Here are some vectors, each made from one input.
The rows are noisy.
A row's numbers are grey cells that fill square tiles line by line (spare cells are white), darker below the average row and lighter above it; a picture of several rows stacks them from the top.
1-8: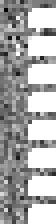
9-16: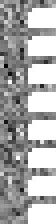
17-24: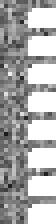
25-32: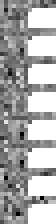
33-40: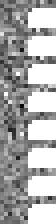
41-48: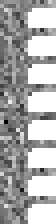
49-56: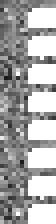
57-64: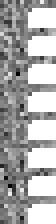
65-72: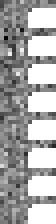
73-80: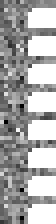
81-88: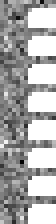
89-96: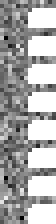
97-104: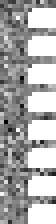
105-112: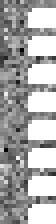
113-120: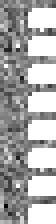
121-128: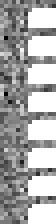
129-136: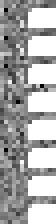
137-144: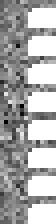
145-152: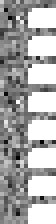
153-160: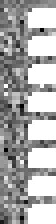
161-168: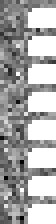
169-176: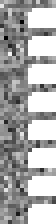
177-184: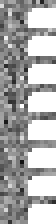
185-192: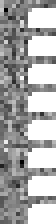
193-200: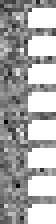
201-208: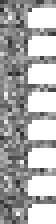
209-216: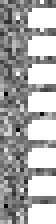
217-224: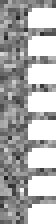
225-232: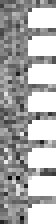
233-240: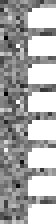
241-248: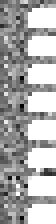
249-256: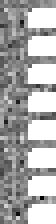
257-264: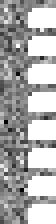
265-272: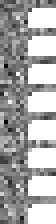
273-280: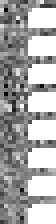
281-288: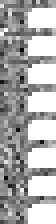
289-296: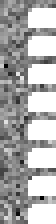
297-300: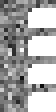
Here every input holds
a list of up to two points on a 16-point line.
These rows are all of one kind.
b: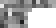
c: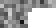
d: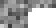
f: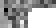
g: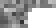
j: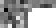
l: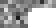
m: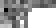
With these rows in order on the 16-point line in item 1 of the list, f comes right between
d and m.
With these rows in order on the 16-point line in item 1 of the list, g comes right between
d and l.
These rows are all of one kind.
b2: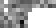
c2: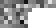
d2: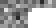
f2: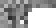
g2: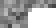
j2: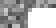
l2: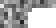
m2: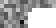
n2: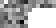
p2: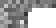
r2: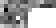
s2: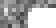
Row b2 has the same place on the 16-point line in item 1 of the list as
l2, m2 and n2.
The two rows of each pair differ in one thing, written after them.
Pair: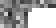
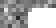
the place on the 16-point line in item 1 of the list
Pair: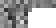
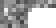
the place on the 16-point line in item 1 of the list
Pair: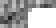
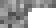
the place on the 16-point line in item 2 of the list
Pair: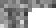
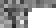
the place on the 16-point line in item 1 of the list
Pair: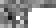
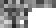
the place on the 16-point line in item 2 of the list
